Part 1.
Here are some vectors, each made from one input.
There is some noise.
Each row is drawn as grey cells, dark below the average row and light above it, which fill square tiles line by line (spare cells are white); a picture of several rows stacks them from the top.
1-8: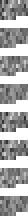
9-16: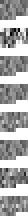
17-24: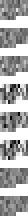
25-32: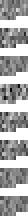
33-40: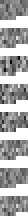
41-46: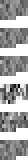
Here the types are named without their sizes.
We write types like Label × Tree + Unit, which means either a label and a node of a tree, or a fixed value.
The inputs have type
Line.
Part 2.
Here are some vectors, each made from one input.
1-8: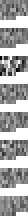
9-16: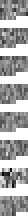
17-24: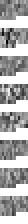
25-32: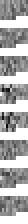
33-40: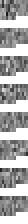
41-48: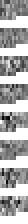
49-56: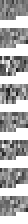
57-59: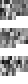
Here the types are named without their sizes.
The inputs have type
Line.
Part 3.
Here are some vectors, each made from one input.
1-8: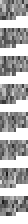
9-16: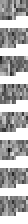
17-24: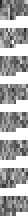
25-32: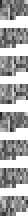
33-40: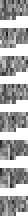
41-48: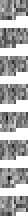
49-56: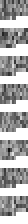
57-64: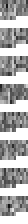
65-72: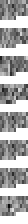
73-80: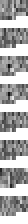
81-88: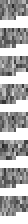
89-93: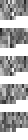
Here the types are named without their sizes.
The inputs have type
Label.
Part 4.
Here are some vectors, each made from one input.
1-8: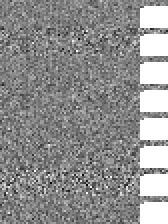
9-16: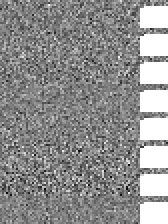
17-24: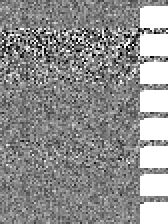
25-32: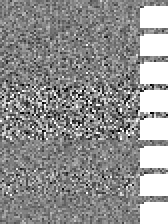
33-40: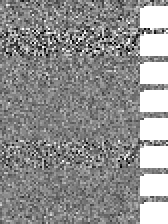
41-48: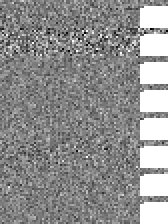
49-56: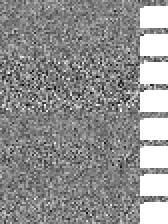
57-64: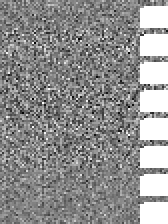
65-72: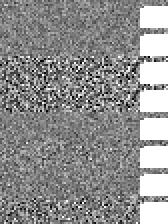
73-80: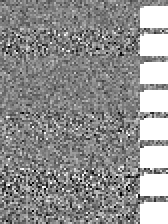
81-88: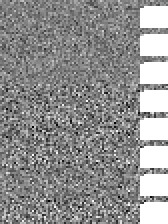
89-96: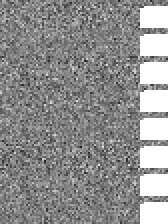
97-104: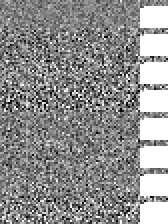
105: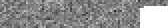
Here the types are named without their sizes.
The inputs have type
Line.
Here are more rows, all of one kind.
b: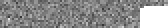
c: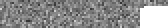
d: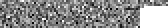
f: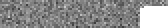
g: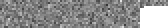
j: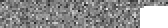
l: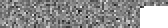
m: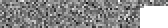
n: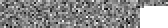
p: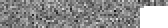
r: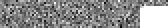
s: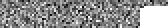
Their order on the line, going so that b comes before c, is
g, b, p, s, n, c, f, d, l, m, r, j.
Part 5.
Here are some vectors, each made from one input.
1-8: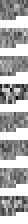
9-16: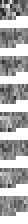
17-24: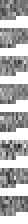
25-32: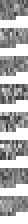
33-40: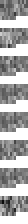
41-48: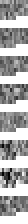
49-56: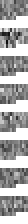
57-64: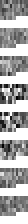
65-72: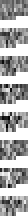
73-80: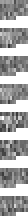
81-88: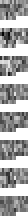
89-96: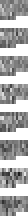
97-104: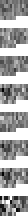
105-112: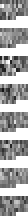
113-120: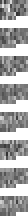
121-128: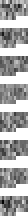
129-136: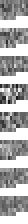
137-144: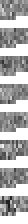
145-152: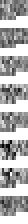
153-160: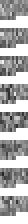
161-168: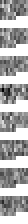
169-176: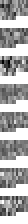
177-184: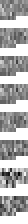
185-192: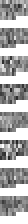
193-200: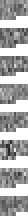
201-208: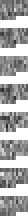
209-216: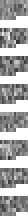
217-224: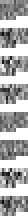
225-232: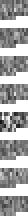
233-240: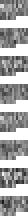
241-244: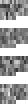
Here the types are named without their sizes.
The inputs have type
Circle.
